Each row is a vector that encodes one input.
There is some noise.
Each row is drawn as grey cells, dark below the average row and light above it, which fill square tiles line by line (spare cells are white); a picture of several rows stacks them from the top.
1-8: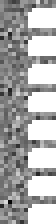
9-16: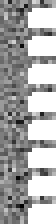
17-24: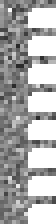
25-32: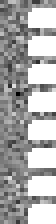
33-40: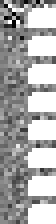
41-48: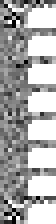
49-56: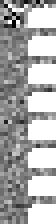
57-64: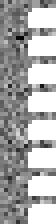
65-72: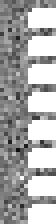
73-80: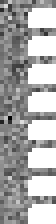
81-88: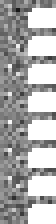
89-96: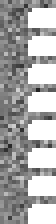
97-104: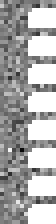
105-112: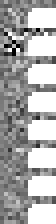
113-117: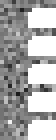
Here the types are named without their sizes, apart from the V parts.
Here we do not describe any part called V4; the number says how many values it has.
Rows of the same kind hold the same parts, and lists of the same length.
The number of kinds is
3.
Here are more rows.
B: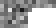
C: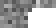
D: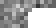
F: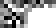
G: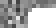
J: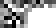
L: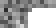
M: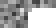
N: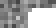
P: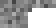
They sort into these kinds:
B, C, G, L, N, P
D, M
F, J

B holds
a node of a tree and four true/false values.
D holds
four true/false values and a value of V4.
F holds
a fixed value.
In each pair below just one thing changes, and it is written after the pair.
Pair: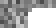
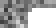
one of the four true/false values
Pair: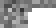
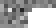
one of the four true/false values
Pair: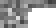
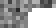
the node of the tree
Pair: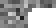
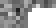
one of the four true/false values
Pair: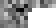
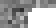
the node of the tree
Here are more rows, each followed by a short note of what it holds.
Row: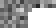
four true/false values and a value of V4
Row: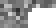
a node of a tree and four true/false values
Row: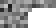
four true/false values and a value of V4
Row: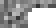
four true/false values and a value of V4
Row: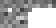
a node of a tree and four true/false values
